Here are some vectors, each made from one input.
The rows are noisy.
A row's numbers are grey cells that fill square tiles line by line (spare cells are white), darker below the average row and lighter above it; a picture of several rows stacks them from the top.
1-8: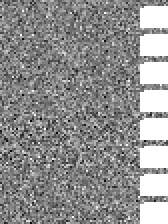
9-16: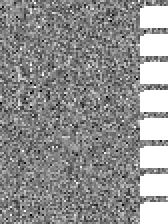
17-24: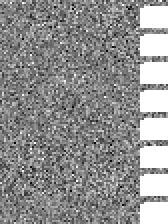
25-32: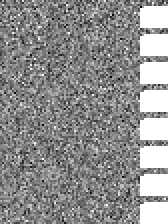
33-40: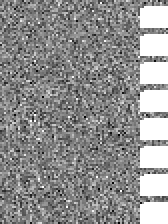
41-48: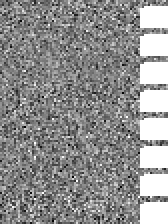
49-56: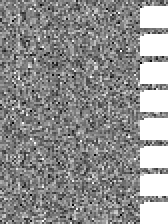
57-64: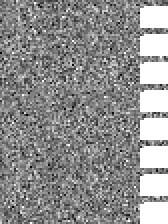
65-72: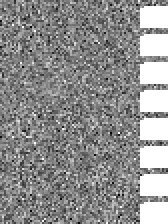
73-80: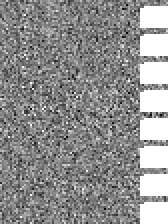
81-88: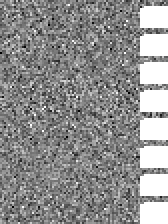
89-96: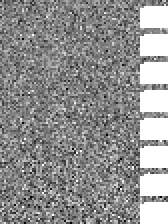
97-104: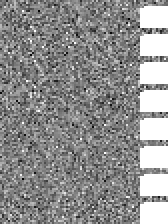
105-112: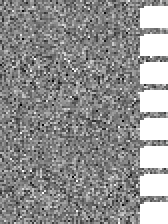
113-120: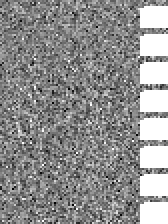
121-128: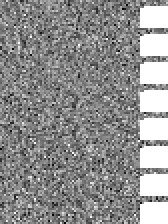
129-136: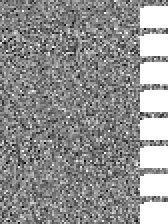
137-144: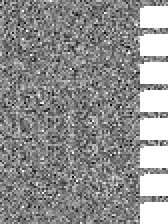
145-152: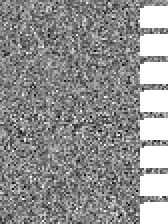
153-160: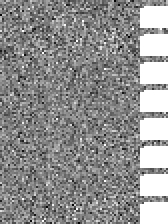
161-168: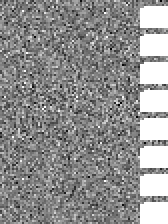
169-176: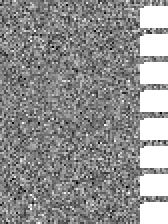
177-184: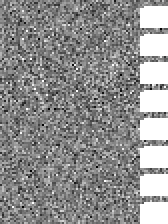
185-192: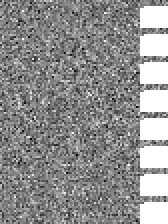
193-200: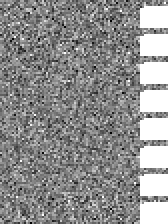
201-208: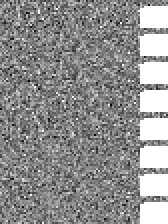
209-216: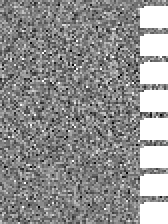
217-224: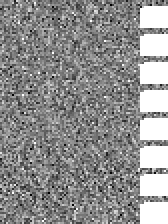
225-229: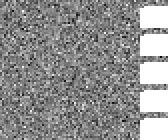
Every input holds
either a point on a 19-point circle, or one of 8 labels, or four true/false values.
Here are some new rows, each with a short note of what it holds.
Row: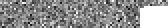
one of 8 labels
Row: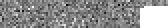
four true/false values
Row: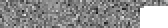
four true/false values
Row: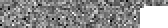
a point on a 19-point circle
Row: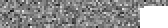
four true/false values
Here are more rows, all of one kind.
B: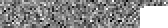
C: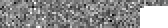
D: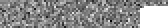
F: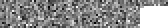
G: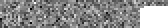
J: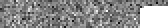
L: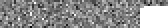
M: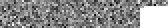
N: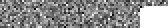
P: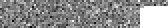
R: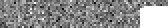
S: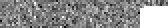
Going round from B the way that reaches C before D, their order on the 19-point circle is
B, G, R, C, N, F, P, M, L, S, J, D.
